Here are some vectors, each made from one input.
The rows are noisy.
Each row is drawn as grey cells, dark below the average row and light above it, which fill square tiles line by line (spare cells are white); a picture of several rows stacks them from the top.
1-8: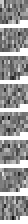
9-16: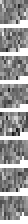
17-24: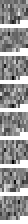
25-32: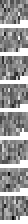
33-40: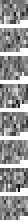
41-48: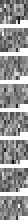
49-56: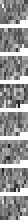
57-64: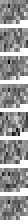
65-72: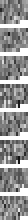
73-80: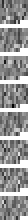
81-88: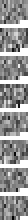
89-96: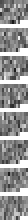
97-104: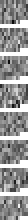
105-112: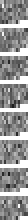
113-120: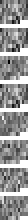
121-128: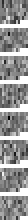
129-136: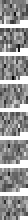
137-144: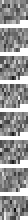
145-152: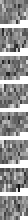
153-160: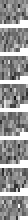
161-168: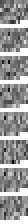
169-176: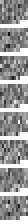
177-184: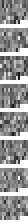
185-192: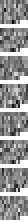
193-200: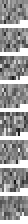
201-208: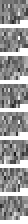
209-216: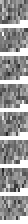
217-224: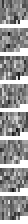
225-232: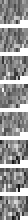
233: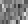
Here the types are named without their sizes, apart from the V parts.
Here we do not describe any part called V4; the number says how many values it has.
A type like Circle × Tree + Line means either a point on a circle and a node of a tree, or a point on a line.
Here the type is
Label + Tree × V4.
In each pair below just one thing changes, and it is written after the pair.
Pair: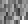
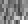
the node of the tree
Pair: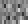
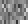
the node of the tree
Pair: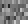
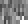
the value of V4
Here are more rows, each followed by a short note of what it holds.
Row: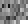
a node of a tree and a value of V4
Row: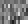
a label
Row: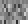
a node of a tree and a value of V4
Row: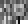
a label
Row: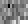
a node of a tree and a value of V4
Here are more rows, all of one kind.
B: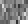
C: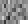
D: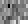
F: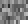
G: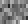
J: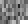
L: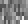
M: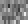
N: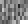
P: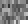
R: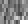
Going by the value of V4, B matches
J and N.
